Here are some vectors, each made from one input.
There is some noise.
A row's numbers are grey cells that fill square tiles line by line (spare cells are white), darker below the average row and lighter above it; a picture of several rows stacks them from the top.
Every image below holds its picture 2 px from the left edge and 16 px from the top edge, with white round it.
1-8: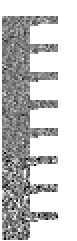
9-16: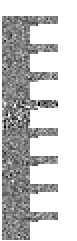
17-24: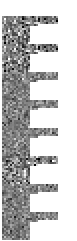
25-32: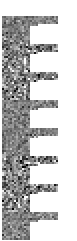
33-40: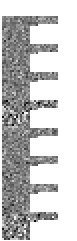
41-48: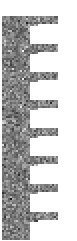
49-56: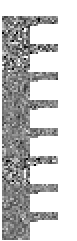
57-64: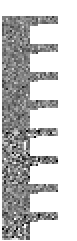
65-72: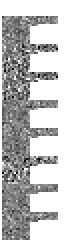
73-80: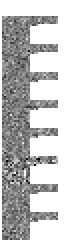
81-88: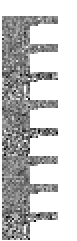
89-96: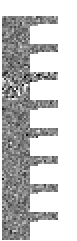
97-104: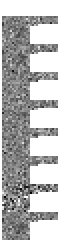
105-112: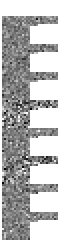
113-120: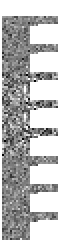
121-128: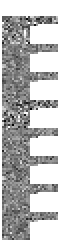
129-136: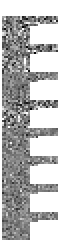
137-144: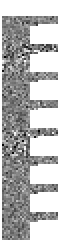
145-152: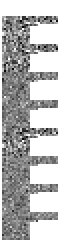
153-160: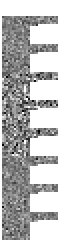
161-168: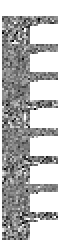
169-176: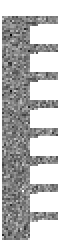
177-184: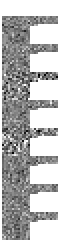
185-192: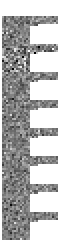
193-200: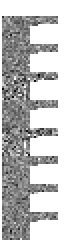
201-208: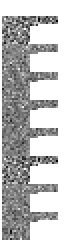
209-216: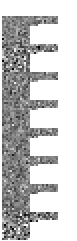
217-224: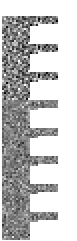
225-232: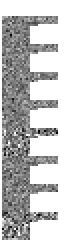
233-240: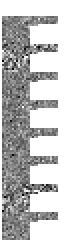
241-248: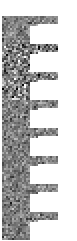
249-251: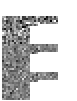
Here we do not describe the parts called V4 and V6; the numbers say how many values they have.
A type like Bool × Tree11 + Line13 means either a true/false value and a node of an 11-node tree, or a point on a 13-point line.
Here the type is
Bool × Line5 + (Line10 + V4) × V6.
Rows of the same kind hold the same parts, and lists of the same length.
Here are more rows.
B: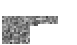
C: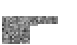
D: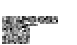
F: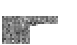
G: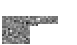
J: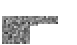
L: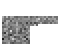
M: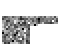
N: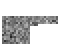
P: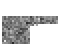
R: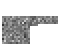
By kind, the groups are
B, G, J, L, N
C, F, P, R
D, M

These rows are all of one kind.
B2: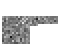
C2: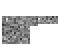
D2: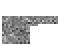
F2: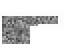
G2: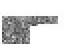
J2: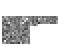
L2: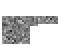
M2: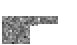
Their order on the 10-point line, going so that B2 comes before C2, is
B2, J2, C2, L2, M2, G2, F2, D2.
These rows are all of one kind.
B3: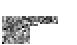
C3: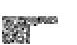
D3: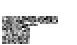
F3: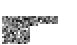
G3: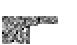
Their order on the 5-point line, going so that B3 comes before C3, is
B3, D3, C3, G3, F3.
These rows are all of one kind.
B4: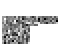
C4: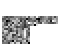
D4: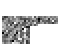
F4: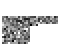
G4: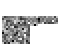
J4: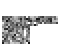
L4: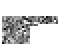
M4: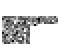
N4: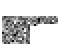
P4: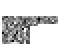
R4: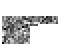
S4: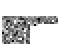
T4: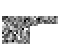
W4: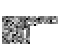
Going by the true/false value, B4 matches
F4, L4 and R4.
